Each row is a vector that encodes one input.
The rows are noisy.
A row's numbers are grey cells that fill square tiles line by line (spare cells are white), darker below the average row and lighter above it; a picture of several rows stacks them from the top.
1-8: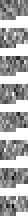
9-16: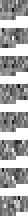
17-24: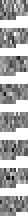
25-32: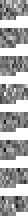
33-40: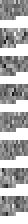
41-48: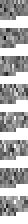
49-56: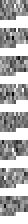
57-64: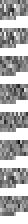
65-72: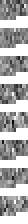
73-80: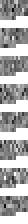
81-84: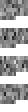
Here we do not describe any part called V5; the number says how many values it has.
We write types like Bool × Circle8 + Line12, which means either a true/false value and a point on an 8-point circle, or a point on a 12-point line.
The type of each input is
(Line4 + Line6) × V5.
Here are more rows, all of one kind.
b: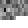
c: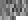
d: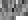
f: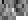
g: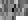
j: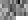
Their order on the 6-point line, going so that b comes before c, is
d, j, g, b, f, c.
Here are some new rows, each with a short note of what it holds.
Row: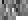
a point on a 6-point line and a value of V5
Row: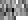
a point on a 4-point line and a value of V5
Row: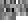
a point on a 4-point line and a value of V5
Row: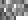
a point on a 4-point line and a value of V5
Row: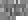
a point on a 6-point line and a value of V5
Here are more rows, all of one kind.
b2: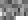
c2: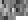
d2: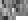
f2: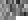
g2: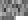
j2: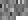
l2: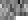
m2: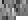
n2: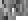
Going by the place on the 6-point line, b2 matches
c2, d2 and n2.
